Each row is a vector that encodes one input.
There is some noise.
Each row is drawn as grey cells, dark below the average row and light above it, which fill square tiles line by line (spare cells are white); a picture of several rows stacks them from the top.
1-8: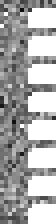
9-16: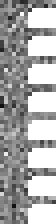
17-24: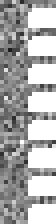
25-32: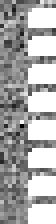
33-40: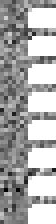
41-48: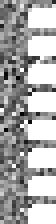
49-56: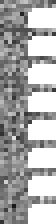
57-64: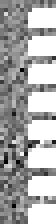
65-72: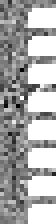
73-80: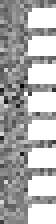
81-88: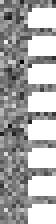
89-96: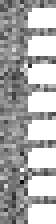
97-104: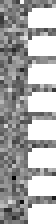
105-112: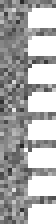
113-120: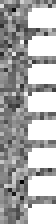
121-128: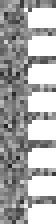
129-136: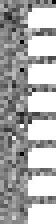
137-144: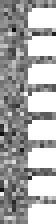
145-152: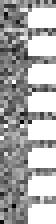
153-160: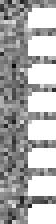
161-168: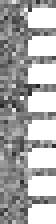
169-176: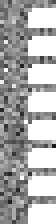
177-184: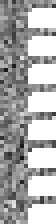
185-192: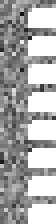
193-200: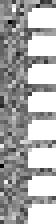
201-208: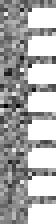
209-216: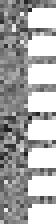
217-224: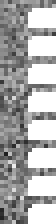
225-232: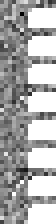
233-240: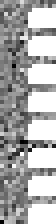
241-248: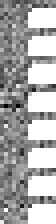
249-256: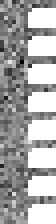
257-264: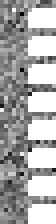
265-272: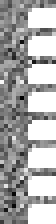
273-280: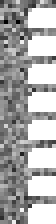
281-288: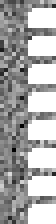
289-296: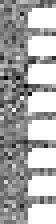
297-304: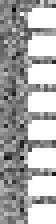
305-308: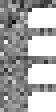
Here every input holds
a list of up to three points on a 10-point circle.
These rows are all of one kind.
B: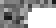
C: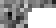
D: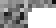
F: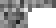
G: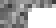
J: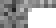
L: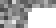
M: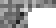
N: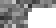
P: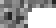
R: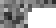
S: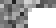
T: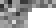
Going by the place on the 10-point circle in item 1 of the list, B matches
C, D, P and R.
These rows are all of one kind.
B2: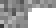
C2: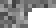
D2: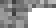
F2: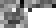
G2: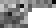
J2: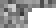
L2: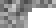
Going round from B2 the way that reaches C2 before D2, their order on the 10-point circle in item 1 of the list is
B2, J2, L2, F2, G2, C2, D2.
